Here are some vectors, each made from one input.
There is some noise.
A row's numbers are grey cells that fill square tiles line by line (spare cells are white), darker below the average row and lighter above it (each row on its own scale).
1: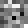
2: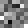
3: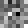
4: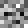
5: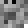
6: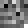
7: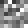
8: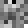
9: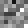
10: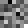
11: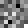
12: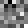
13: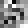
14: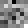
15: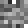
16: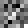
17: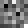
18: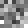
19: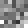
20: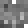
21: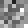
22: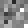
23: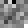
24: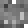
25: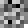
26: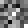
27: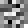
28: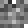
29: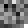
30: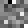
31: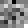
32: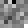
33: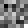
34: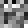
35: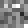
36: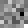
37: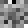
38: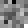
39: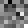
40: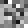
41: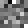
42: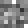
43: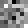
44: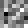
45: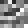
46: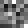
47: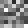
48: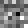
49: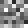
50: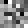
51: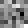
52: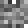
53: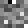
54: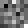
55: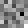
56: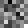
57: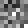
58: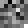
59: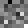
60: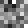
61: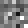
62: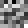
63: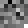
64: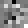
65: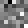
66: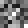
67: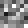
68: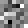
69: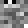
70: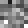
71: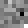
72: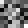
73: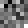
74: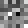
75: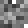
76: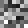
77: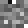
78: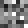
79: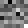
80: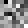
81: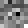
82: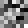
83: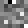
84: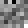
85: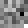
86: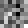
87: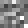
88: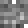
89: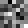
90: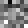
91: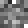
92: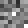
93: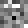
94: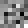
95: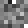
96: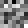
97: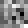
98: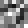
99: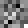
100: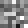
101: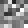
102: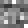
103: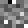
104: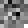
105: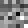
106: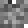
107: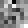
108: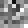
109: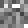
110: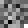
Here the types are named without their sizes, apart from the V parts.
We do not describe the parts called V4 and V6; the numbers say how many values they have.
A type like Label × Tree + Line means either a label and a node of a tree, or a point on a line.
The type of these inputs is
Bool × V6 + Label × V4.
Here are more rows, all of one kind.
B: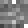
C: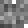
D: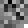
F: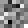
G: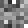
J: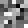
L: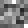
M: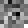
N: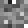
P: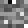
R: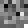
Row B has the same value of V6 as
C, G, N and P.
